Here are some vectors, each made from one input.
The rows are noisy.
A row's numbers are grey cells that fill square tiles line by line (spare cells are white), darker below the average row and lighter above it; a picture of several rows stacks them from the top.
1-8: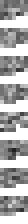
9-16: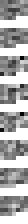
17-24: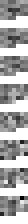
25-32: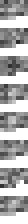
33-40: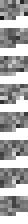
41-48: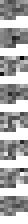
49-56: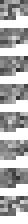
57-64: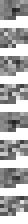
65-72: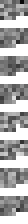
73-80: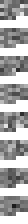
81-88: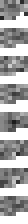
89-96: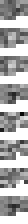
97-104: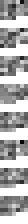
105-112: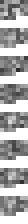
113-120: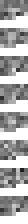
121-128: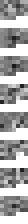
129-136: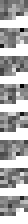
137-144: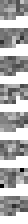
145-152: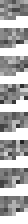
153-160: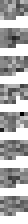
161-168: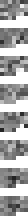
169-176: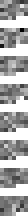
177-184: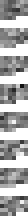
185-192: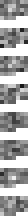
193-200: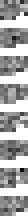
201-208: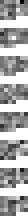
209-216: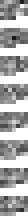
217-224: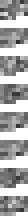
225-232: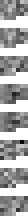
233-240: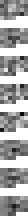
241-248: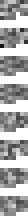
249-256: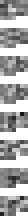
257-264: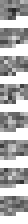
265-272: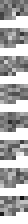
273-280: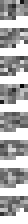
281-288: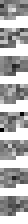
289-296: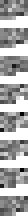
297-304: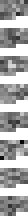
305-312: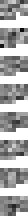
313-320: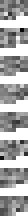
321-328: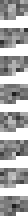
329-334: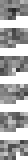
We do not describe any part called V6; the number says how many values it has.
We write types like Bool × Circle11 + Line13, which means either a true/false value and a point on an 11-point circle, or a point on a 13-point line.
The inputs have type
(Line8 + Line11) × V6 + List2(Line3 × Line4).
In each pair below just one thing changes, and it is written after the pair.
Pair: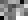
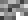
the place on the 4-point line in item 1 of the list
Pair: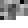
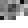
the place on the 3-point line in item 2 of the list
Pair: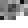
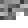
the place on the 4-point line in item 1 of the list
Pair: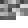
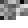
the place on the 4-point line in item 1 of the list
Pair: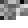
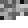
the place on the 3-point line in item 1 of the list
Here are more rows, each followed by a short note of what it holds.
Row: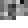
a list of one item
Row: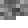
a point on an 8-point line and a value of V6
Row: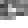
a point on an 11-point line and a value of V6
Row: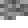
a point on an 8-point line and a value of V6
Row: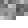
a point on an 11-point line and a value of V6
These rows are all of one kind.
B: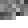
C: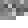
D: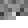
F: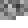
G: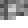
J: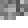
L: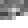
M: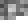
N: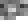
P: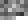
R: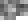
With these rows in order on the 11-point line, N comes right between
M and R.
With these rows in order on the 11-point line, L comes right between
B and P.
